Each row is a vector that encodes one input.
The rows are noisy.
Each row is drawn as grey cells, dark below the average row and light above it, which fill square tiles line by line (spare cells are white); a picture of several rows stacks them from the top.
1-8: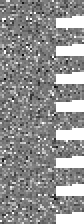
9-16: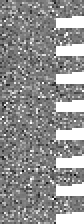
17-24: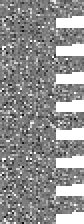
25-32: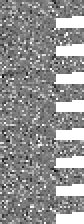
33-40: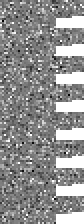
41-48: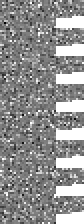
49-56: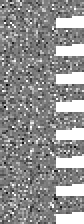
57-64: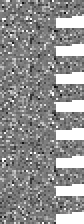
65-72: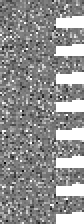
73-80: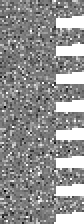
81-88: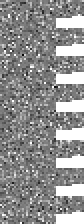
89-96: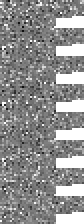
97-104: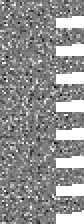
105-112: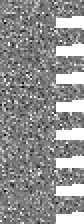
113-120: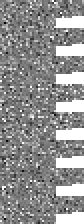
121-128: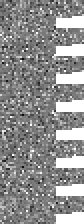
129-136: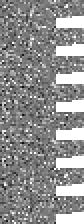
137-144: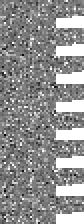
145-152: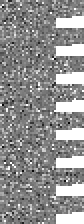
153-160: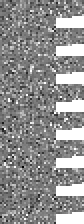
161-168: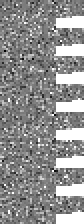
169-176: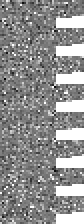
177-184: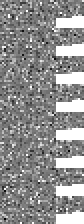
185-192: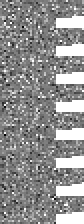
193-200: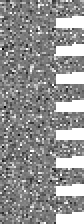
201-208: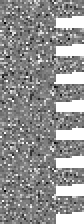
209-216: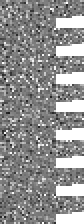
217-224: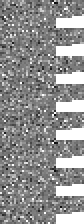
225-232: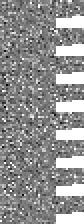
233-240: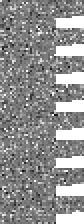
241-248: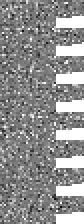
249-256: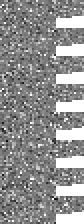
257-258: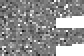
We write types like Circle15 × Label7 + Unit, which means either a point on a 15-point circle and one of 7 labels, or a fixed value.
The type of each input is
Bool × Bool × Bool × Bool × Tree10.
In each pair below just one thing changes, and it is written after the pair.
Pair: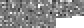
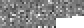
one of the four true/false values
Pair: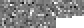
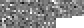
one of the four true/false values
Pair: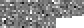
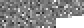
the node of the tree
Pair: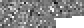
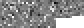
the node of the tree
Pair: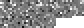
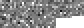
the node of the tree
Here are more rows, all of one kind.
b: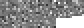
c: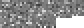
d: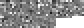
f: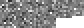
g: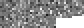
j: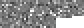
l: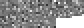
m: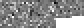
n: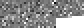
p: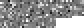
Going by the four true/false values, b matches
f and l.
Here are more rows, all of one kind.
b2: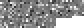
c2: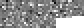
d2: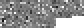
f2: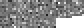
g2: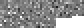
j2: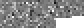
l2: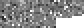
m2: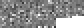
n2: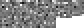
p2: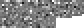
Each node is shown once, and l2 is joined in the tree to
c2.
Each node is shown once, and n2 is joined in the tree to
g2.
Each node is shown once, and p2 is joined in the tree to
g2.
